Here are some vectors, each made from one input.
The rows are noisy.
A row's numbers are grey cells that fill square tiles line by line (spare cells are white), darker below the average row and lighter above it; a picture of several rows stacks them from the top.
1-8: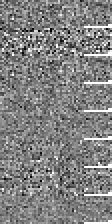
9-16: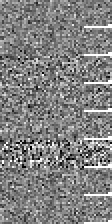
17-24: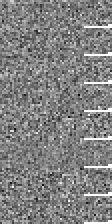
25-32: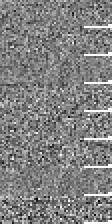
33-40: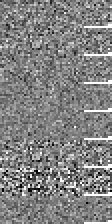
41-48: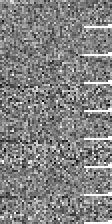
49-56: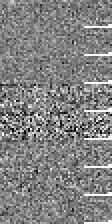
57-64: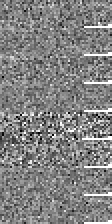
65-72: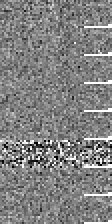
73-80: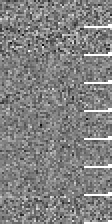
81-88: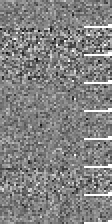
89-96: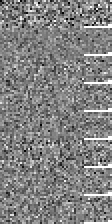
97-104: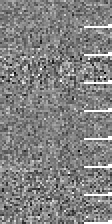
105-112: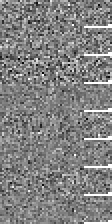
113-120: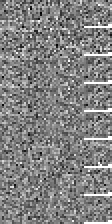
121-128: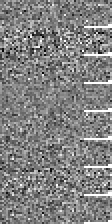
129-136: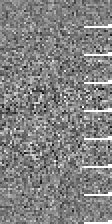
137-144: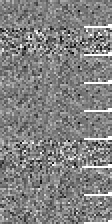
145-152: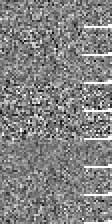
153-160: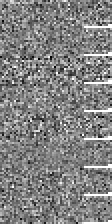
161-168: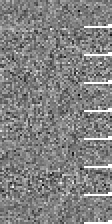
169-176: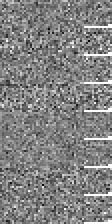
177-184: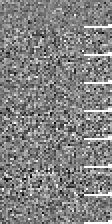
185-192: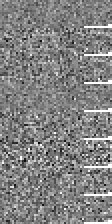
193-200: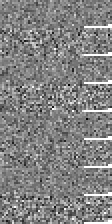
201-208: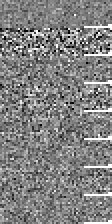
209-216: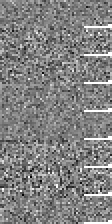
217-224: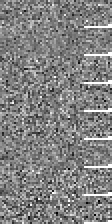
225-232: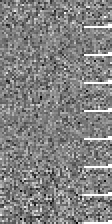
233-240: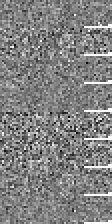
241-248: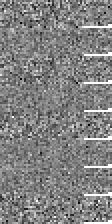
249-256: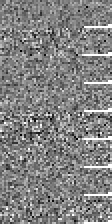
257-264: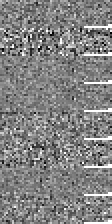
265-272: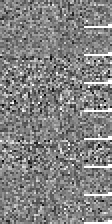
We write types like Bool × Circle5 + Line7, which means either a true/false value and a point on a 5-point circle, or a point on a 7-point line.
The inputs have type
List2(Circle10) + Tree13.
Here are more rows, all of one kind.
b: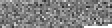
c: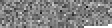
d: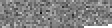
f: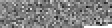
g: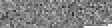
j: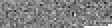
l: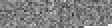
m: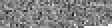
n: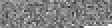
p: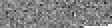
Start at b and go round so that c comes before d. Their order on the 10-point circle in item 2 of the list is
b, n, l, f, m, c, g, d, p, j.
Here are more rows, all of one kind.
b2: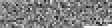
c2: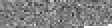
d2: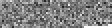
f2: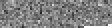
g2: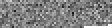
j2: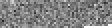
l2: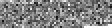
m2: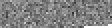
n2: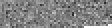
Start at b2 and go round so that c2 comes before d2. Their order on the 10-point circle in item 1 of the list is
b2, l2, c2, m2, n2, g2, j2, f2, d2.
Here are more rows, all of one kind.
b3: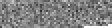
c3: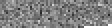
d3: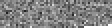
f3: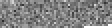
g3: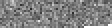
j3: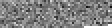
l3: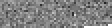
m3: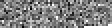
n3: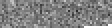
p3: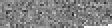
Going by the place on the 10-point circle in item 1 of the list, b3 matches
c3 and n3.
